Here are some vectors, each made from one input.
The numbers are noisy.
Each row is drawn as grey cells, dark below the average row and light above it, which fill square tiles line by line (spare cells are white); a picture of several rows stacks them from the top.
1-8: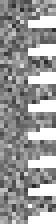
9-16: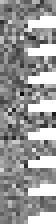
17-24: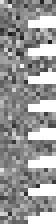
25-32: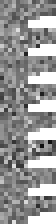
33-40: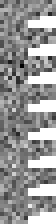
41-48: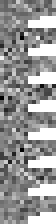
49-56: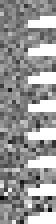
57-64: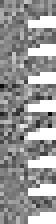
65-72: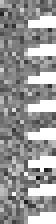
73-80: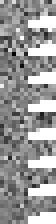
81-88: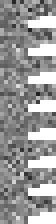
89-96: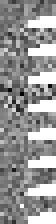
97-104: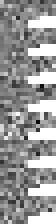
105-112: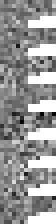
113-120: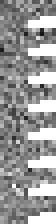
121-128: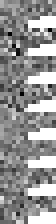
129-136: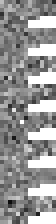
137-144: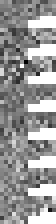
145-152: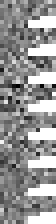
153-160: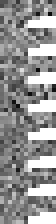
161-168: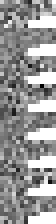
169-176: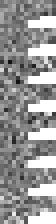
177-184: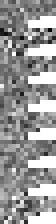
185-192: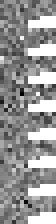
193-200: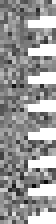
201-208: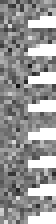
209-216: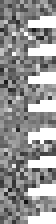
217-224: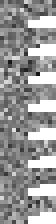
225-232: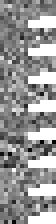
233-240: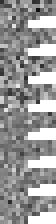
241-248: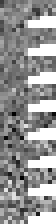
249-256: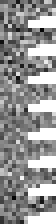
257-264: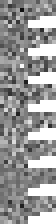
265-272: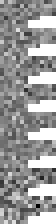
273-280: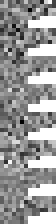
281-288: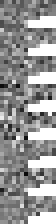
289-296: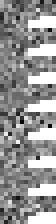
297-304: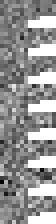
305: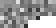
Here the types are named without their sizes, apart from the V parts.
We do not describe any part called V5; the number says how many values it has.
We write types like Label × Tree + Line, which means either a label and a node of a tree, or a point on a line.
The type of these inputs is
List(Label × V5) × Tree.
